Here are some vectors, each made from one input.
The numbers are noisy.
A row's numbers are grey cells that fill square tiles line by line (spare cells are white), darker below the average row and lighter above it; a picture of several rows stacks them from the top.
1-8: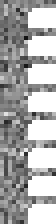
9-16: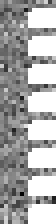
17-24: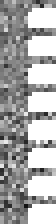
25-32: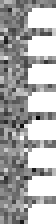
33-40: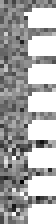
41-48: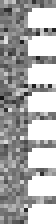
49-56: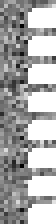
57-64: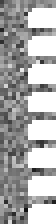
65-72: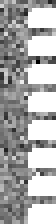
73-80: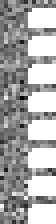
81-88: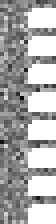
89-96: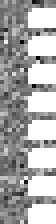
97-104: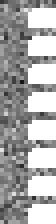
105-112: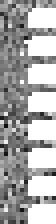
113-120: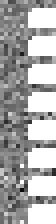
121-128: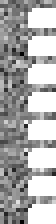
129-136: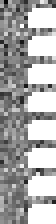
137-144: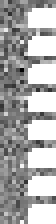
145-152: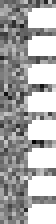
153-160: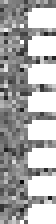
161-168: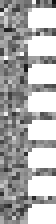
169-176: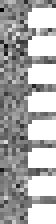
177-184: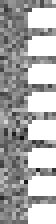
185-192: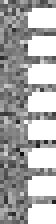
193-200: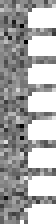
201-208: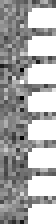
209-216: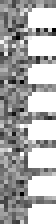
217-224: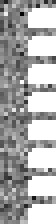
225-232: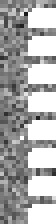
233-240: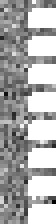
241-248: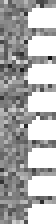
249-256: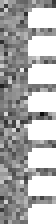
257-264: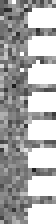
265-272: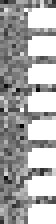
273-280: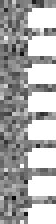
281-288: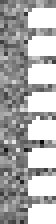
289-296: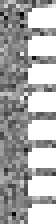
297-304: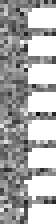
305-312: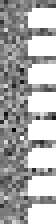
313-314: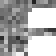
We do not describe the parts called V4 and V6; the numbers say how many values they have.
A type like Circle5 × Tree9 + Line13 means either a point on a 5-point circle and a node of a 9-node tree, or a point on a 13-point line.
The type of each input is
Bool × Bool × Bool + (Circle13 + V4) × Label5 × V6.
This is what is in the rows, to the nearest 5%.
About 65% of them hold one of 5 labels and a value of V6, together with either a point on a 13-point circle, or a value of V4. The rest hold three true/false values.
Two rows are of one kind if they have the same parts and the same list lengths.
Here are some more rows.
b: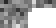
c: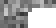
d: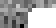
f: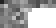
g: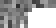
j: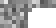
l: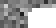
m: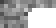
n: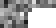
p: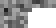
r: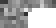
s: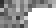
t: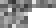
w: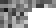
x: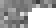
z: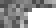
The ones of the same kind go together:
b, j, n
c, d, f, l, m, r, s
g, p, t, w, x, z

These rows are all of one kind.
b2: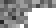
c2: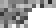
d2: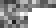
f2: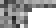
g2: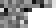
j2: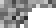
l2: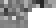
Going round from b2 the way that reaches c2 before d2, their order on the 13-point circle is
b2, c2, j2, f2, g2, l2, d2.
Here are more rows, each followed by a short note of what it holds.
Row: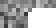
three true/false values
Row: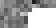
a point on a 13-point circle, one of 5 labels and a value of V6
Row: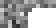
one of 5 labels, a value of V4 and a value of V6
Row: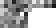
one of 5 labels, a value of V4 and a value of V6
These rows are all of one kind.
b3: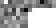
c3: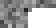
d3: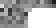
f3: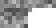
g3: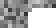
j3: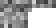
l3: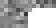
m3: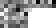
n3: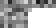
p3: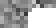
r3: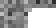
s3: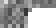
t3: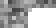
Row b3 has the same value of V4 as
c3 and s3.
